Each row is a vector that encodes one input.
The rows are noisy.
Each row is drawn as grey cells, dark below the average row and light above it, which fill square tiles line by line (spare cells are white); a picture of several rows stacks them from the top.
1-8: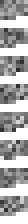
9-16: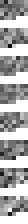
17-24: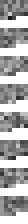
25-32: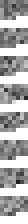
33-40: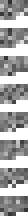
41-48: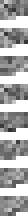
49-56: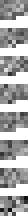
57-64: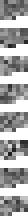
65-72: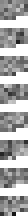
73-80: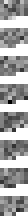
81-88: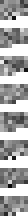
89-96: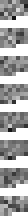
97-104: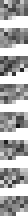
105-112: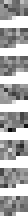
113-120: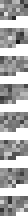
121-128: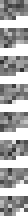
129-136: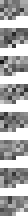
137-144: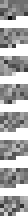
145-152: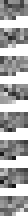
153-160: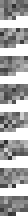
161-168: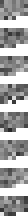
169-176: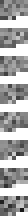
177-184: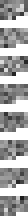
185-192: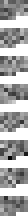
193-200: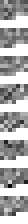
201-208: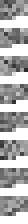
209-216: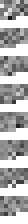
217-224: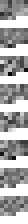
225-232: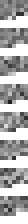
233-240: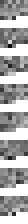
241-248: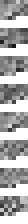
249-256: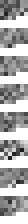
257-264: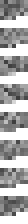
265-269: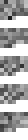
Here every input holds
one of 10 labels.
